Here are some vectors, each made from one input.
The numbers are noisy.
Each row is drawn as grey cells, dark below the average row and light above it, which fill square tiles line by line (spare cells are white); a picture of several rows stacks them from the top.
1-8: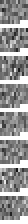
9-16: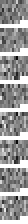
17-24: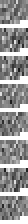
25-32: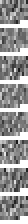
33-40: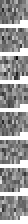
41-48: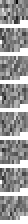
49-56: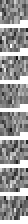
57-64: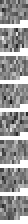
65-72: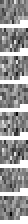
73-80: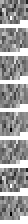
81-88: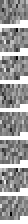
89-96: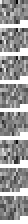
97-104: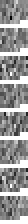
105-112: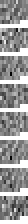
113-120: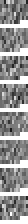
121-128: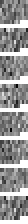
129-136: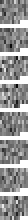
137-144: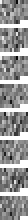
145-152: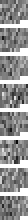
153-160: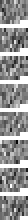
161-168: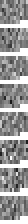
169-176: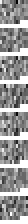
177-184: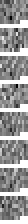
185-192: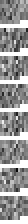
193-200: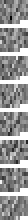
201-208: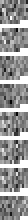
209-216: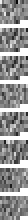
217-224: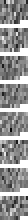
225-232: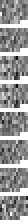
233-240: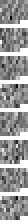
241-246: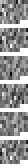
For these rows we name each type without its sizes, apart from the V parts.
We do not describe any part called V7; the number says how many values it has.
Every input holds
either a point on each of two lines and a value of V7, or three true/false values.
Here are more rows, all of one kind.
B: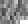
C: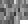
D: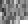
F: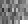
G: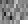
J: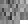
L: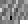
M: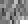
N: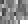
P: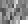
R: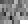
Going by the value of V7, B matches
M, N and R.
